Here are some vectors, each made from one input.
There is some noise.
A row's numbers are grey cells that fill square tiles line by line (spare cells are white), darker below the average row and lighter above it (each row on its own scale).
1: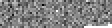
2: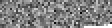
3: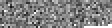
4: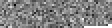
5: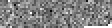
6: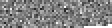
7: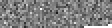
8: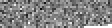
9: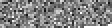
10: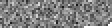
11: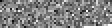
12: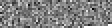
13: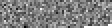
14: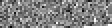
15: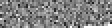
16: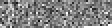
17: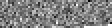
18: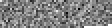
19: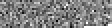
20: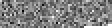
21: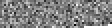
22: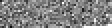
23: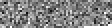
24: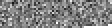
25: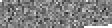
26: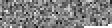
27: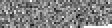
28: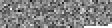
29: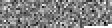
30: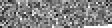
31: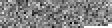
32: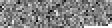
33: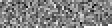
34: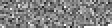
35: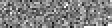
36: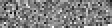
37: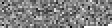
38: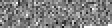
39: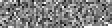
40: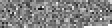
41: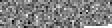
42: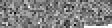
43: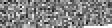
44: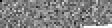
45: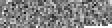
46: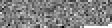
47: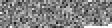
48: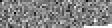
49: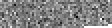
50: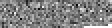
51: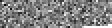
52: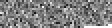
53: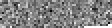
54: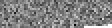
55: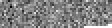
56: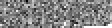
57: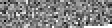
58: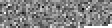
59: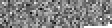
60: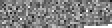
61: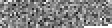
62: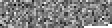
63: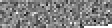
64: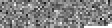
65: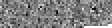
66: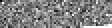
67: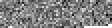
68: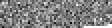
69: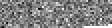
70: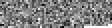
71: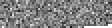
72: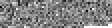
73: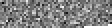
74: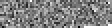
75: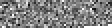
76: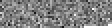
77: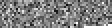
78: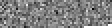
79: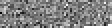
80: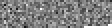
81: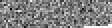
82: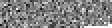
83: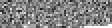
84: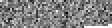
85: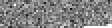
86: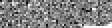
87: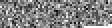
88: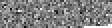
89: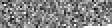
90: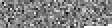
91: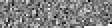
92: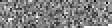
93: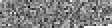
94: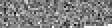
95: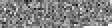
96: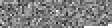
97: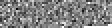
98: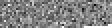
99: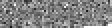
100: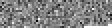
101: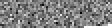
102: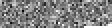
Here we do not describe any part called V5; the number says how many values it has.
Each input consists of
a true/false value, together with either a point on a 6-point circle, or a value of V5.
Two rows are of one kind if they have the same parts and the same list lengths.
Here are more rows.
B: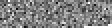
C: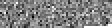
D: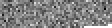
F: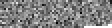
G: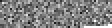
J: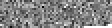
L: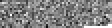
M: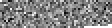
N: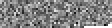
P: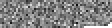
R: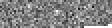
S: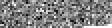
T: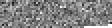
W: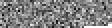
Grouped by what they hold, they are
B, N, P, S
C, D, F, G, J, L, M, R, T, W

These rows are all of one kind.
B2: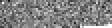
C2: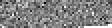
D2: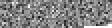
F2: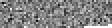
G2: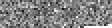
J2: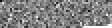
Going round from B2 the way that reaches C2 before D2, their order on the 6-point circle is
B2, C2, F2, G2, D2, J2.
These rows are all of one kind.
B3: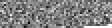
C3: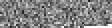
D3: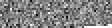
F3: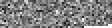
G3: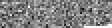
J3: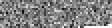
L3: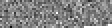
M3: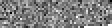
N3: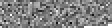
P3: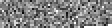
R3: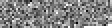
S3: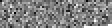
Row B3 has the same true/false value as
G3, N3 and R3.
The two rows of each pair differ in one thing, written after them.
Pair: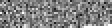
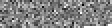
the true/false value
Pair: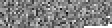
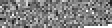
the true/false value
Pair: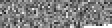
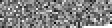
the place on the 6-point circle
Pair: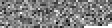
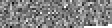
the place on the 6-point circle
